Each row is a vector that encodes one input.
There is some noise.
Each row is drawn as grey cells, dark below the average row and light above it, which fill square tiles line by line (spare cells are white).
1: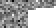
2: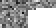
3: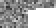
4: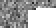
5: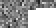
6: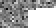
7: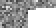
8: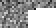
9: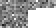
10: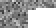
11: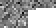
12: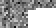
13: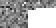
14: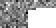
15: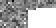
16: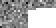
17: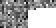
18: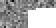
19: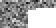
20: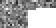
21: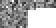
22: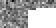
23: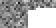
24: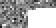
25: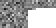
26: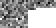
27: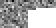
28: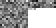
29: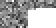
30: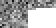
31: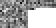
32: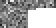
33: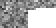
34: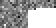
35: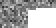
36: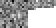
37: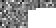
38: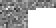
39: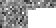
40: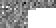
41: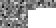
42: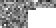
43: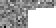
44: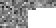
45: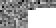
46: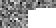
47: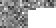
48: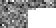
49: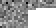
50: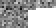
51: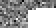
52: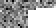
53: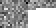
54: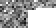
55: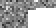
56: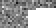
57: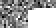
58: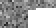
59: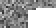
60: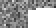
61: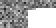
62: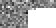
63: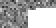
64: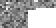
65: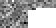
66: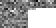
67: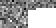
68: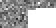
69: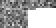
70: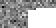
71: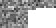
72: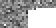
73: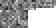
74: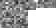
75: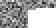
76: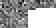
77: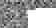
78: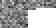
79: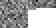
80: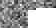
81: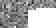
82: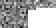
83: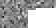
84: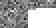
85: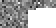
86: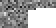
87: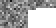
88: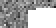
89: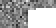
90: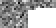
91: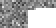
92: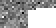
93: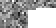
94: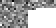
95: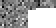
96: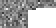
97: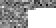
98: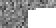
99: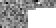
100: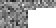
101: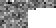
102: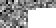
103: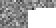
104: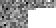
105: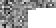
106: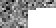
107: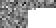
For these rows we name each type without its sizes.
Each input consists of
a node of a tree and four true/false values, together with either a fixed value, or a node of a tree.
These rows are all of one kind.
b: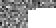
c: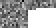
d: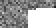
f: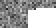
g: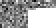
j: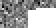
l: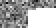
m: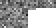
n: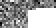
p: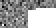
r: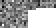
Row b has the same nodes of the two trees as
j, n, p and r.
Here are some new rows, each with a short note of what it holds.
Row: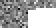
a node of each of two trees and four true/false values
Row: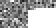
a node of a tree and four true/false values
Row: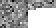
a node of a tree and four true/false values
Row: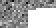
a node of a tree and four true/false values
